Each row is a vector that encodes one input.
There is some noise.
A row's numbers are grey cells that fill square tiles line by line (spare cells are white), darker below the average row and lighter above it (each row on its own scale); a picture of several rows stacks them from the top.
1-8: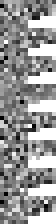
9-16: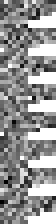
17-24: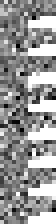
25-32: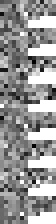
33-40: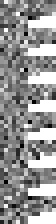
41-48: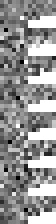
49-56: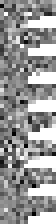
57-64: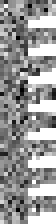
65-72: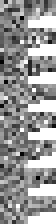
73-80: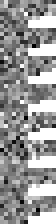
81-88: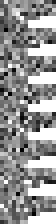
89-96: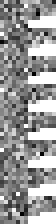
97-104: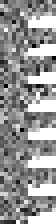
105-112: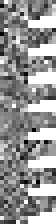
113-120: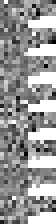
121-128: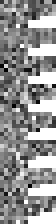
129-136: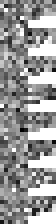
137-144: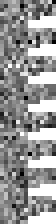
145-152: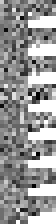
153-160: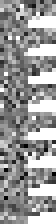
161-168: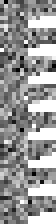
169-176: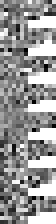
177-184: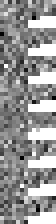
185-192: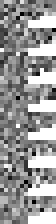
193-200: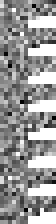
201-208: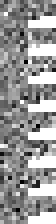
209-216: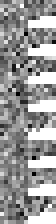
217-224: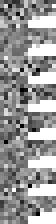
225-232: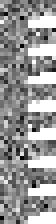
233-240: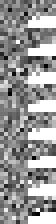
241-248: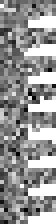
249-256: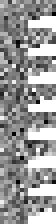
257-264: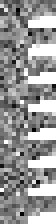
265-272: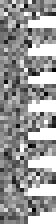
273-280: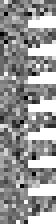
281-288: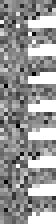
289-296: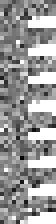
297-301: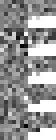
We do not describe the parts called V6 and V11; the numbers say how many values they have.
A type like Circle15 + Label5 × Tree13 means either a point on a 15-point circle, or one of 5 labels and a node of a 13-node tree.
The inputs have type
(Bool × Bool × Bool + V6) × (Line7 + Tree10) × V11.
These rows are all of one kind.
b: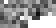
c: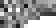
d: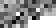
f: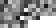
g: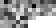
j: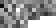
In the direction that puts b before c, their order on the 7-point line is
b, d, c, j, f, g.
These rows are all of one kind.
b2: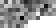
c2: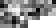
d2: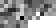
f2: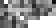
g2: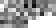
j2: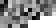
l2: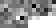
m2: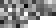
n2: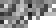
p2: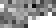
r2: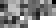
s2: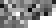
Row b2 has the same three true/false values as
f2, m2 and s2.
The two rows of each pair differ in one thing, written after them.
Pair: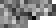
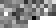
one of the three true/false values
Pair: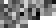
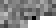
the value of V11
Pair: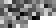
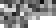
the value of V11
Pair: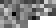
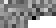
the node of the tree
